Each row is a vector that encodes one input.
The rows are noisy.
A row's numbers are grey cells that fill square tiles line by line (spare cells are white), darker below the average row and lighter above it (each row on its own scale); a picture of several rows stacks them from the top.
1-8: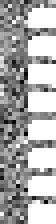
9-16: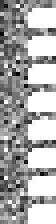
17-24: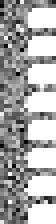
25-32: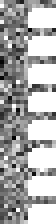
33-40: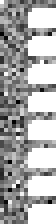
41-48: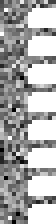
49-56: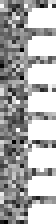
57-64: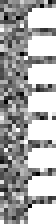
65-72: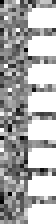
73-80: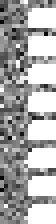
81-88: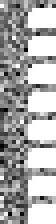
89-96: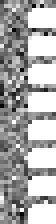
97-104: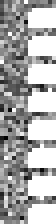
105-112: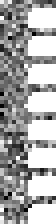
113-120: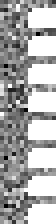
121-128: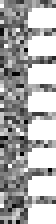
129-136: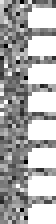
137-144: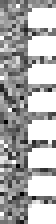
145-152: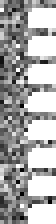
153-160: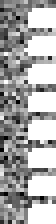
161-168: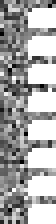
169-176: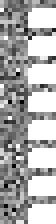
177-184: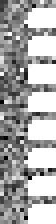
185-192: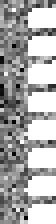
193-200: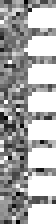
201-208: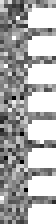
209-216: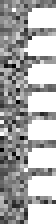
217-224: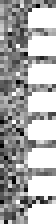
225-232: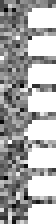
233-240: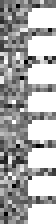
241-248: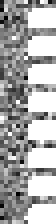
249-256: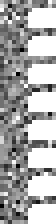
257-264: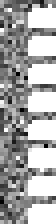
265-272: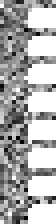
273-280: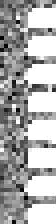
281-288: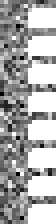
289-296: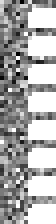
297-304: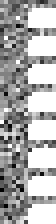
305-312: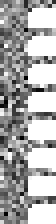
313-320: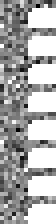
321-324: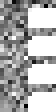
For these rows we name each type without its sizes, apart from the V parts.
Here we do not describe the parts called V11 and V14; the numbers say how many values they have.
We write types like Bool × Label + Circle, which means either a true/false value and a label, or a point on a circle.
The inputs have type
(Label + Line) × V11 + V14.
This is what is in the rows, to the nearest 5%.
About 70% of them hold a value of V11, together with either a label, or a point on a line. The rest hold a value of V14.
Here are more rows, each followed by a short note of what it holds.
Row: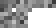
a point on a line and a value of V11
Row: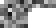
a value of V14
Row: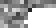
a point on a line and a value of V11
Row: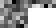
a value of V14
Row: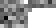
a point on a line and a value of V11
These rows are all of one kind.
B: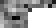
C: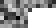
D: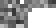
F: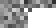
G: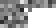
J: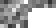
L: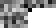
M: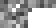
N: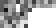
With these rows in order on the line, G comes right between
D and J.
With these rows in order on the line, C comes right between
F and M.
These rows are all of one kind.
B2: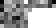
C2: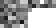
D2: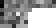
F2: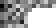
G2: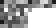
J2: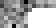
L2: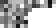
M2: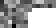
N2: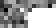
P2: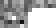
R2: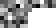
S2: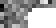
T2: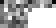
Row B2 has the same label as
G2 and T2.
